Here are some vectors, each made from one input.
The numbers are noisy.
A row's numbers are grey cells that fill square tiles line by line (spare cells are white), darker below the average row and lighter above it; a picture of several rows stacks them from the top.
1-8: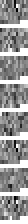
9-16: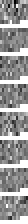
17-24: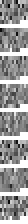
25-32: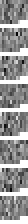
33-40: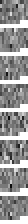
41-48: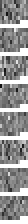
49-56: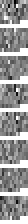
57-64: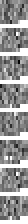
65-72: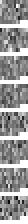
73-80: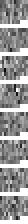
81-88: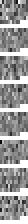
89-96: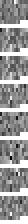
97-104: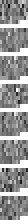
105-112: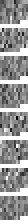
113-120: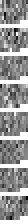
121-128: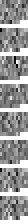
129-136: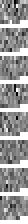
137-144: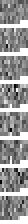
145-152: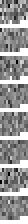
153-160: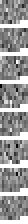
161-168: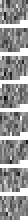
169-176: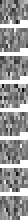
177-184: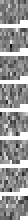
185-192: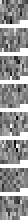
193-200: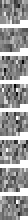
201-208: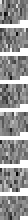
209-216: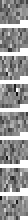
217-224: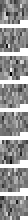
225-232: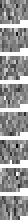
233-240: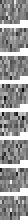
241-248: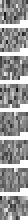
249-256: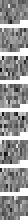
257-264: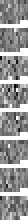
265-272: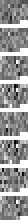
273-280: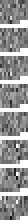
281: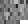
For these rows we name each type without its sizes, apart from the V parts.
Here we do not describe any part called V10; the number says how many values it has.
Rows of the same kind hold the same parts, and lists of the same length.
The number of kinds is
5.
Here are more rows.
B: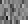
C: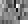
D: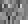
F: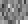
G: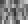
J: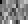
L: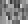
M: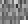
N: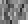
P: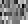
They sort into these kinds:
B, G, J
C
D, F, L
M
N, P

